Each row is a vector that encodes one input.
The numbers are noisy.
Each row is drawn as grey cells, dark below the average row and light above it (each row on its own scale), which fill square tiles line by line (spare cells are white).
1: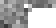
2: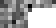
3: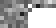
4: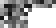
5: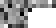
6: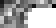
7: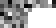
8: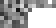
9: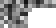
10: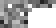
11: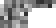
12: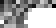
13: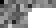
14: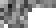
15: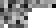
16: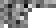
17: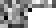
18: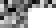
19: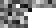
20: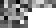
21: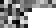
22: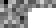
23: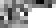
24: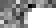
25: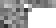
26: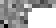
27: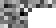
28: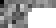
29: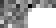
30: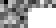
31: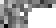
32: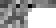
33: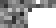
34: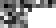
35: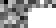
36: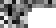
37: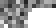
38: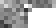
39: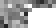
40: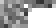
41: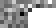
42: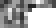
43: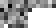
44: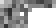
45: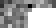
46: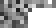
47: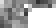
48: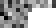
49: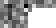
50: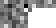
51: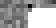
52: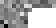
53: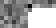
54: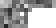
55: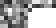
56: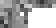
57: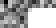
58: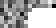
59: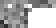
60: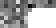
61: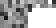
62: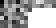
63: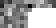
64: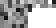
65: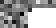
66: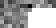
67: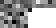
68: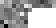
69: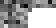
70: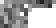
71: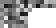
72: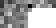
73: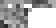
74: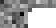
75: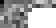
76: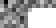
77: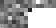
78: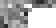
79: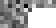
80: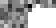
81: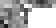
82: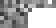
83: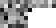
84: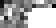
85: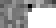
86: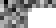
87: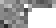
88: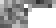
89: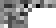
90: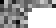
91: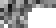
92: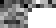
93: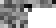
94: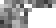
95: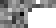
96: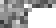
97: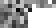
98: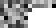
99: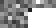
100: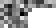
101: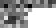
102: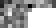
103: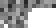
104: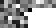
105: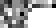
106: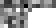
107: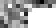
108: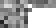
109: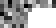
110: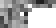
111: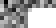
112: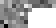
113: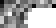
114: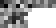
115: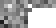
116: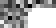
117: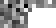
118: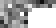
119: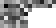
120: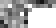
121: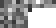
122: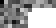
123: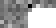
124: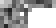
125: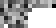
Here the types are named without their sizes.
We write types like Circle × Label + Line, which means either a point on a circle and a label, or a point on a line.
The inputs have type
Bool × Bool × Bool × Bool + Tree + Unit.
